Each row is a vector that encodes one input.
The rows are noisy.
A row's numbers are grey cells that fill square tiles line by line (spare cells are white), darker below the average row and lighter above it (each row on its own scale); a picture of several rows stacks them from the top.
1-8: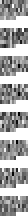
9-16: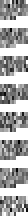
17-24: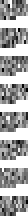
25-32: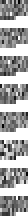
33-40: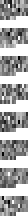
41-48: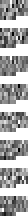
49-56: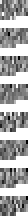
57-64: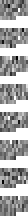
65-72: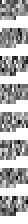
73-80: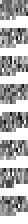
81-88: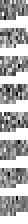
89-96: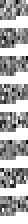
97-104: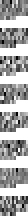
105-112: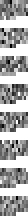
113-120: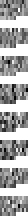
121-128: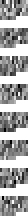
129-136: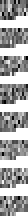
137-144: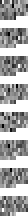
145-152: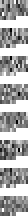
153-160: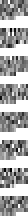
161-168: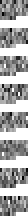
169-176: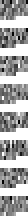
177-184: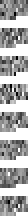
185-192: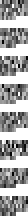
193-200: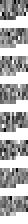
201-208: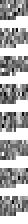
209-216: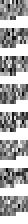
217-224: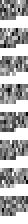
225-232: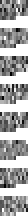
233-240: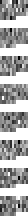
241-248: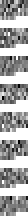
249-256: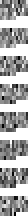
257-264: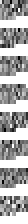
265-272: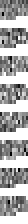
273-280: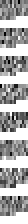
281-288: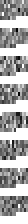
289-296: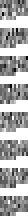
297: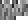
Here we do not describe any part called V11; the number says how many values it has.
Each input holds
a list of up to three items, each a true/false value and a value of V11.
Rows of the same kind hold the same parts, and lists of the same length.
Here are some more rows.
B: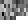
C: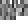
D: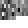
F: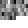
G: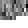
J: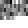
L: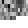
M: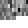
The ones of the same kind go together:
B, L, M
C, D, F
G
J

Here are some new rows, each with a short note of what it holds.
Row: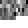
a list of one item
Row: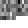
a list of one item
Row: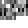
the empty list
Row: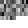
a list of one item
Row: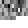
a list of one item
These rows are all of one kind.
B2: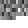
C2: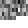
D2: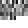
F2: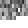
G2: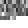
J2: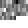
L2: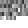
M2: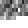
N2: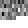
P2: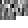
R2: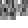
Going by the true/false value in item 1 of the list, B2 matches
C2 and D2.
